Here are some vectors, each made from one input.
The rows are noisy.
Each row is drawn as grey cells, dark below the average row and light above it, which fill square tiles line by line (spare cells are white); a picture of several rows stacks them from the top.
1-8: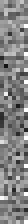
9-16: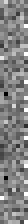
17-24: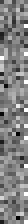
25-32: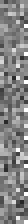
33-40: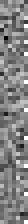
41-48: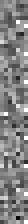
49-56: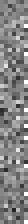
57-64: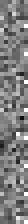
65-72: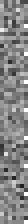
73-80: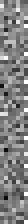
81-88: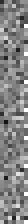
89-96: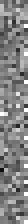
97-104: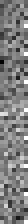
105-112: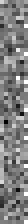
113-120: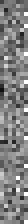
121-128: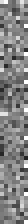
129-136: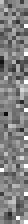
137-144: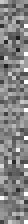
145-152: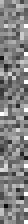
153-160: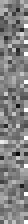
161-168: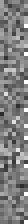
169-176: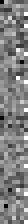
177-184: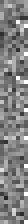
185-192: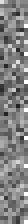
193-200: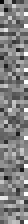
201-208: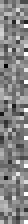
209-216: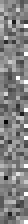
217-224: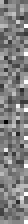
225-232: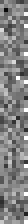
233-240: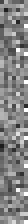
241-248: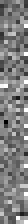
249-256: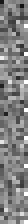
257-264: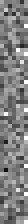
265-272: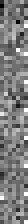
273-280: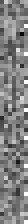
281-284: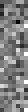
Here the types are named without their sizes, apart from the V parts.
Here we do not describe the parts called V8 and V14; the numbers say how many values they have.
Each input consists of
a label, a point on a line, a true/false value, a value of V8 and a value of V14.
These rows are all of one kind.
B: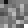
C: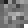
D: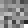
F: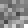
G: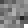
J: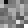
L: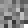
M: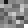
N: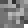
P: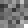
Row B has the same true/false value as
C, L and P.
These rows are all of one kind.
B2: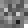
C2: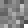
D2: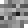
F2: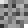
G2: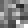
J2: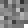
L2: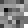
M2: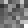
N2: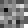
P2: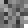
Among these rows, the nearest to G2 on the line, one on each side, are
B2 and J2.
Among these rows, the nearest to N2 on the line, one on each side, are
F2 and J2.
